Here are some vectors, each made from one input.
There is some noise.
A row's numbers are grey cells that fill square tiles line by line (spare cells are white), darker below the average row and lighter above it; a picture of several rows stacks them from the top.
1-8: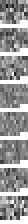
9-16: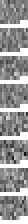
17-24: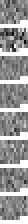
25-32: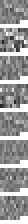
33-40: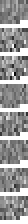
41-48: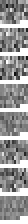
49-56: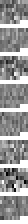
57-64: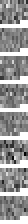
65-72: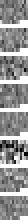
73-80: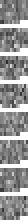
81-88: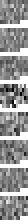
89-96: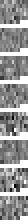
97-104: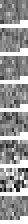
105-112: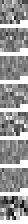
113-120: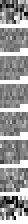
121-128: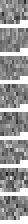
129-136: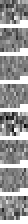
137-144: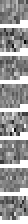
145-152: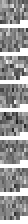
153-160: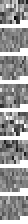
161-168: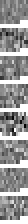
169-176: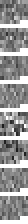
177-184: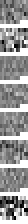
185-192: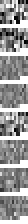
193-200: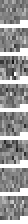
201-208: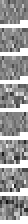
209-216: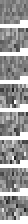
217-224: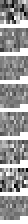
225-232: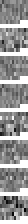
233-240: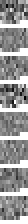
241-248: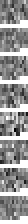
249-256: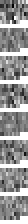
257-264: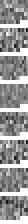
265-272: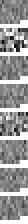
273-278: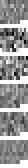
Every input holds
a node of a 9-node tree.
